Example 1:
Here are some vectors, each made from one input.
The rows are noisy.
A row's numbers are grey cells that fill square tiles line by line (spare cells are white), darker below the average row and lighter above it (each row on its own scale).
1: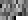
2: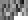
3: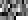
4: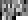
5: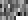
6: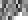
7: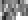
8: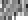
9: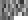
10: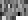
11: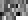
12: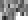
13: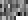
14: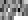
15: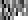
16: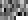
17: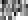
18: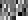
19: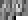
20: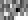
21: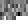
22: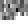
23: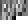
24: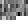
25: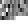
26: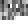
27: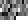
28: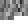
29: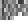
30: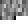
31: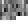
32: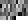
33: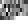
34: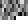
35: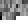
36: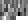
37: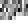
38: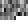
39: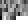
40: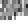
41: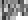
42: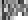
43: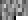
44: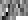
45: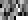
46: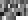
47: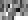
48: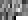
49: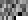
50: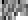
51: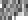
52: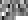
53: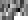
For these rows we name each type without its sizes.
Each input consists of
either a fixed value, or a point on each of two lines, or a node of a tree.
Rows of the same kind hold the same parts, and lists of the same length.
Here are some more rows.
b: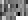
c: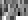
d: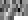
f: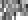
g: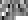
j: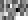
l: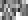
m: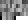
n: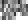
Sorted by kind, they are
b, c, m
d, f, j, l, n
g

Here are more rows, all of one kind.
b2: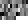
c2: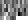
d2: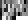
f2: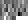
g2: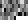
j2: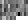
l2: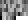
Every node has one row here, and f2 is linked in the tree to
c2.
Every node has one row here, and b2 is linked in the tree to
c2, d2 and j2.
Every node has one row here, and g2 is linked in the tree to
j2.
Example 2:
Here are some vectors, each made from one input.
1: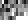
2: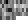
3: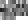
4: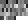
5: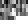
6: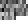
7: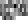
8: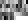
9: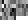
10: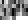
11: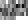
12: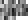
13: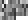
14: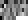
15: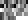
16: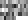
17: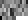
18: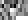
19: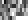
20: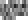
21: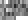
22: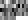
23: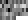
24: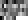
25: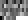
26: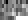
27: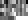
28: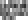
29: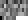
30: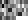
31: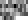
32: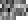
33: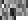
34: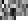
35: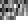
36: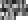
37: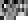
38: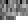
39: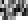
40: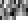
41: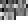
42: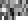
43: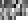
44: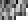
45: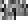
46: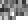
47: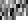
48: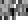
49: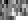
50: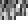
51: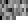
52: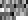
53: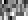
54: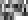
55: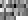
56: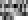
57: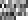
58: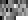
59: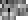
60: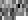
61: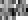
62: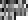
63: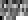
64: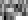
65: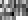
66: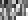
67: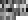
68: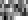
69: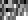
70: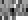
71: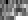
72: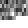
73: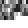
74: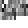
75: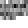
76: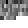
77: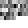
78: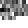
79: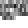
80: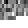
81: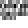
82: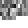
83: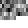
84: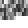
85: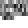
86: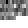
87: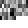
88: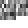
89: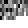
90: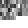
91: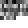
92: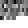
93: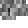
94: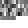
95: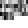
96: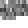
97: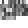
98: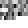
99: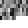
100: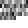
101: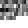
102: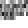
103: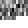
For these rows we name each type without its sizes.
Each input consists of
a label and a true/false value.
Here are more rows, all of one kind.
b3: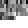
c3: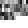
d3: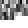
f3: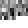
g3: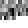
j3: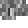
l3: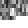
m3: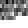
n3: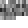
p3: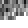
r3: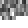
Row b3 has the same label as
c3, d3, l3 and m3.
